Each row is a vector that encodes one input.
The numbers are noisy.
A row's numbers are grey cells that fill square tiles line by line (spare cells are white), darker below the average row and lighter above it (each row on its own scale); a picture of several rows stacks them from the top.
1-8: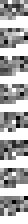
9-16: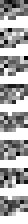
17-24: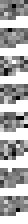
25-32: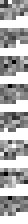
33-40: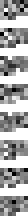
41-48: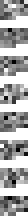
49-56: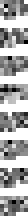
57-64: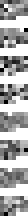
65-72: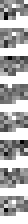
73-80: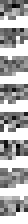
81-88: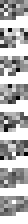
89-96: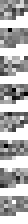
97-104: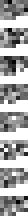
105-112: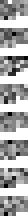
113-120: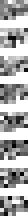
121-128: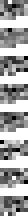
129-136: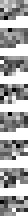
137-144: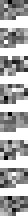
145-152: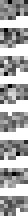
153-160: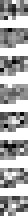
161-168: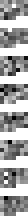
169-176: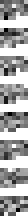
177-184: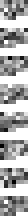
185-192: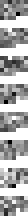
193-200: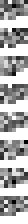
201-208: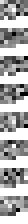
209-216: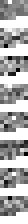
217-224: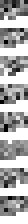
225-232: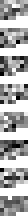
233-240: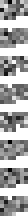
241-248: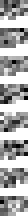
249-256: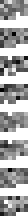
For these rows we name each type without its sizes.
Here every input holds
a label, together with either a label, or a point on a line.
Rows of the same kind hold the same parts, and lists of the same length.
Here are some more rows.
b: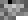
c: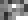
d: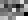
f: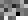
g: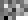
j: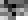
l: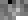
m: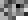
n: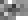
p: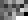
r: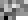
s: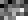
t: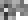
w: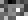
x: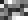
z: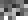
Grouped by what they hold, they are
b, f, g, n, r
c, d, j, l, m, p, s, t, w, x, z

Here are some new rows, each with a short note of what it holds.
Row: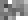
a label and a point on a line
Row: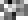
two labels
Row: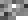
a label and a point on a line
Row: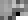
two labels
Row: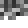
a label and a point on a line
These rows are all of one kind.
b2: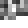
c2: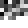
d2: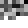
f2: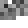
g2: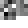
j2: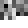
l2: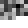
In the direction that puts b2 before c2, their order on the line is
d2, f2, b2, c2, g2, l2, j2.
